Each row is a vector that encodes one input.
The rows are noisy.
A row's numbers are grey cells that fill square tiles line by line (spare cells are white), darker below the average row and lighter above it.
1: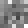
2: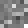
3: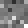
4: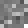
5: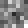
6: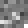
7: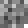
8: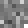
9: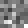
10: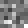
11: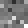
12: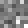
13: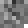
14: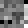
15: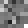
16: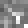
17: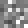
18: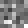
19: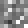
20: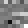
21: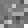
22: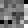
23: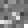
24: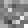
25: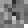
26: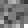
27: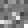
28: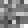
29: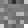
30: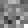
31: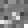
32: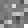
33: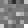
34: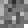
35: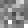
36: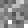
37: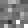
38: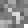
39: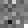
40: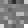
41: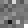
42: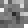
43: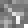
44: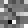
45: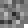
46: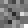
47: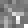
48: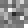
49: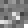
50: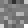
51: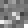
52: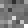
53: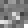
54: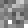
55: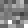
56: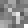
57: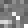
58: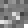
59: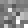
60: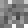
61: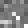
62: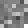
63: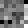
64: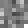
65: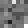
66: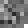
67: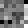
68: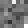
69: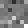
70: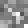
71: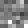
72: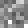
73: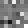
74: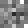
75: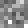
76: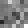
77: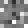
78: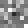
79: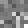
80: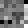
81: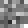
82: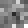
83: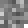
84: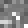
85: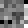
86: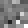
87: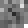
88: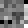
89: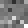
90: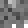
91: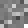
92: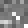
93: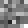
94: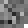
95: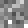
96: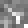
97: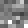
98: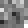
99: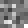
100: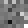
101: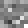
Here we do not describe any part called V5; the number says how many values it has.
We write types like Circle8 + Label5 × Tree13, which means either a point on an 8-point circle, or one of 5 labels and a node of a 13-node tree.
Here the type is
List2(Bool × V5).
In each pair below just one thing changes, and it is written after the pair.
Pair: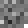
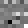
the true/false value in item 1 of the list
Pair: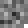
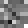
the value of V5 in item 2 of the list
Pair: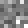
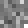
the true/false value in item 2 of the list
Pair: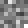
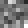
the value of V5 in item 2 of the list
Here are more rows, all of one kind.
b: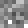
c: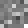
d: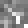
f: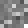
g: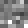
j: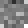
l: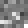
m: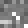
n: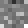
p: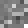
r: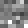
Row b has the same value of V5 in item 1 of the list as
g and r.
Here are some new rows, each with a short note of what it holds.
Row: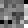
the empty list
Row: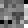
the empty list
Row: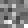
a list of one item
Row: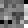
the empty list
